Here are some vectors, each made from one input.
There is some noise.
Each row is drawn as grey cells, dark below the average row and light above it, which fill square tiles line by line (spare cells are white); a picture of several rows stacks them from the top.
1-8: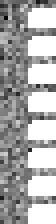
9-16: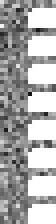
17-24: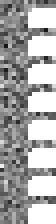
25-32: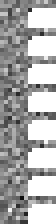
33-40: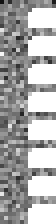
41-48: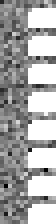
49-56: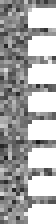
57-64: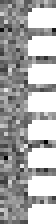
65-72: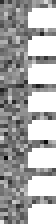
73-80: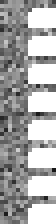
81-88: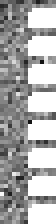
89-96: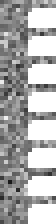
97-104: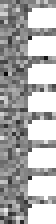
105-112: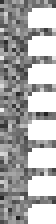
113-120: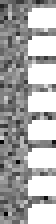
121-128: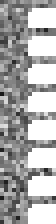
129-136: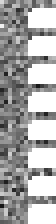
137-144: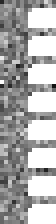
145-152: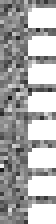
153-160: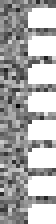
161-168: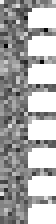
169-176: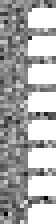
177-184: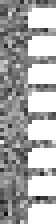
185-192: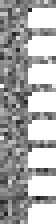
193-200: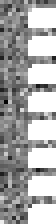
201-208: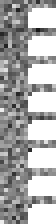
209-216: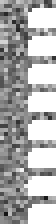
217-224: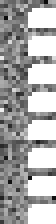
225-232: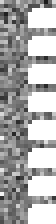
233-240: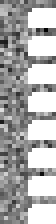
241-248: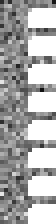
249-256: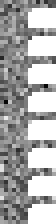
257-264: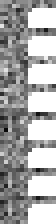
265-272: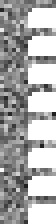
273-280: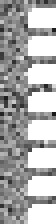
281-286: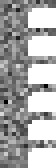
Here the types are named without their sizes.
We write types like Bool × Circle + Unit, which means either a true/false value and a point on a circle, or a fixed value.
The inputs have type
Circle + Label × Line.
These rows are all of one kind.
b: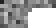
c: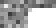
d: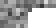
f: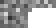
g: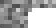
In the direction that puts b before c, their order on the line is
d, g, f, b, c.
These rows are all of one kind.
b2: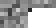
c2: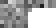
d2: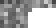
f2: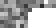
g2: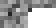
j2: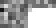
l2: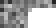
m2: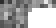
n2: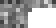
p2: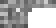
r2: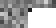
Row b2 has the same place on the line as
d2, g2, n2 and p2.
